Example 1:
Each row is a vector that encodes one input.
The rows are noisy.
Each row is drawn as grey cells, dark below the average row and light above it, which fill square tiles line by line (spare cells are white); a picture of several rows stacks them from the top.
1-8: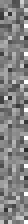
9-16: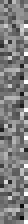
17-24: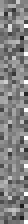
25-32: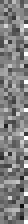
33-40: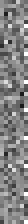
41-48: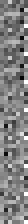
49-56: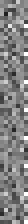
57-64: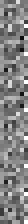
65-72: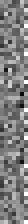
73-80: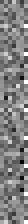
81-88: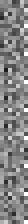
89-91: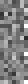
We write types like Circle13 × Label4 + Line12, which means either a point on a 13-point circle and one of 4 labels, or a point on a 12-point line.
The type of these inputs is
Line5.
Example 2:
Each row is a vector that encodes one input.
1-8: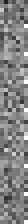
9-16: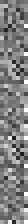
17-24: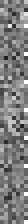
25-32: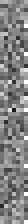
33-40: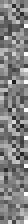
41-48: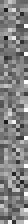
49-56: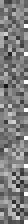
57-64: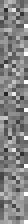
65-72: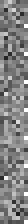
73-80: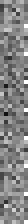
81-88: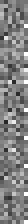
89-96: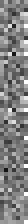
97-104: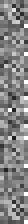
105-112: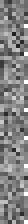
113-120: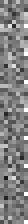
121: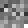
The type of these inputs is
Line9.
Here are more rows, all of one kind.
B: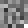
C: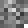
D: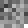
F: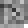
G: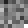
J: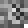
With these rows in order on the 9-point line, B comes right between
C and G.
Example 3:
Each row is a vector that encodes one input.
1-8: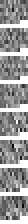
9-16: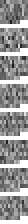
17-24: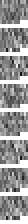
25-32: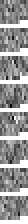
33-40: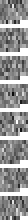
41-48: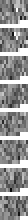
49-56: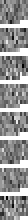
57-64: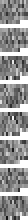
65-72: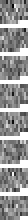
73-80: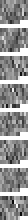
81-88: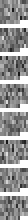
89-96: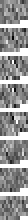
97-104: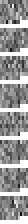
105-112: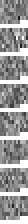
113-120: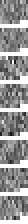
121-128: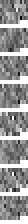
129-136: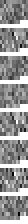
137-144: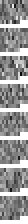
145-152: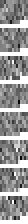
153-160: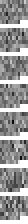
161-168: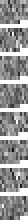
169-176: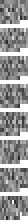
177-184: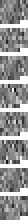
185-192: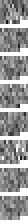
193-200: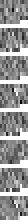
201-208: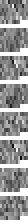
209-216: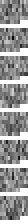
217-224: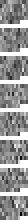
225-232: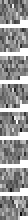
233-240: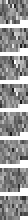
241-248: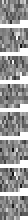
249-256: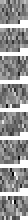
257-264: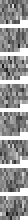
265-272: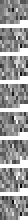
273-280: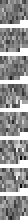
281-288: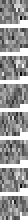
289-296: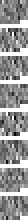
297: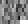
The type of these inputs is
Line6.
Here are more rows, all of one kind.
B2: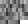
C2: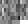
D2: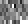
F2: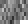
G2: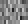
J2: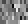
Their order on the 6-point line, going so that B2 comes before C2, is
D2, B2, C2, F2, G2, J2.
